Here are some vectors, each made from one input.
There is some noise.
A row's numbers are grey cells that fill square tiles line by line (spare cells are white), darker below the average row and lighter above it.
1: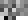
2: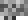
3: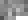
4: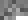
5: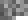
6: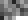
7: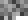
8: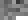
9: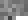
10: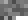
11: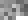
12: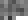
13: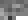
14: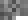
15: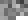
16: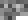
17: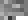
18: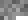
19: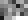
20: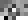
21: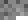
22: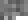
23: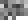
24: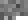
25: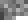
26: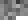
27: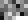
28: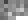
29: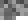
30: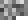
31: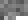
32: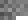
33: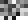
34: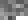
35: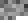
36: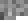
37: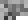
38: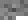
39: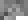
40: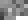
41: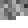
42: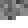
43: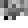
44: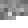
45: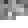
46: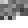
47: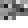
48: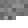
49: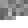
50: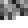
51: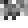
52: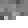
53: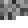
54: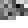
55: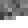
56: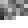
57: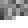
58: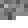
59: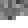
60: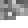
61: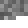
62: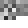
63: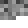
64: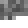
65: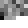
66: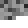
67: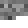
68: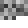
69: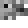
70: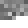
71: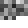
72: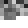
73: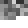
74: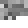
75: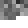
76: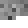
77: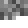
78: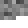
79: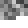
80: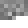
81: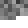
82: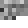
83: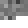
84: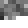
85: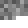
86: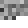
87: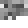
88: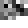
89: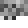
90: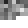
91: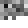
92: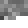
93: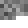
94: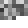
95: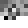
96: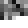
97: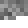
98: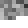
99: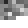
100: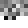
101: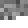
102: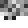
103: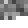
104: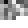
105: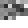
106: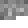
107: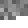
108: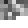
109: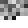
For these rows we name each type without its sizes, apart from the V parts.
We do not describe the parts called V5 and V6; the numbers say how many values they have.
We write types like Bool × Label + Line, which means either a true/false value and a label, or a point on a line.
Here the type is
(Bool × V6 + Unit) × Line + V5.
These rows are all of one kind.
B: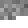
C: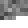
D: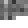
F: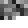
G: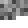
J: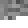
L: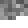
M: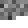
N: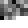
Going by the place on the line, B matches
G and M.
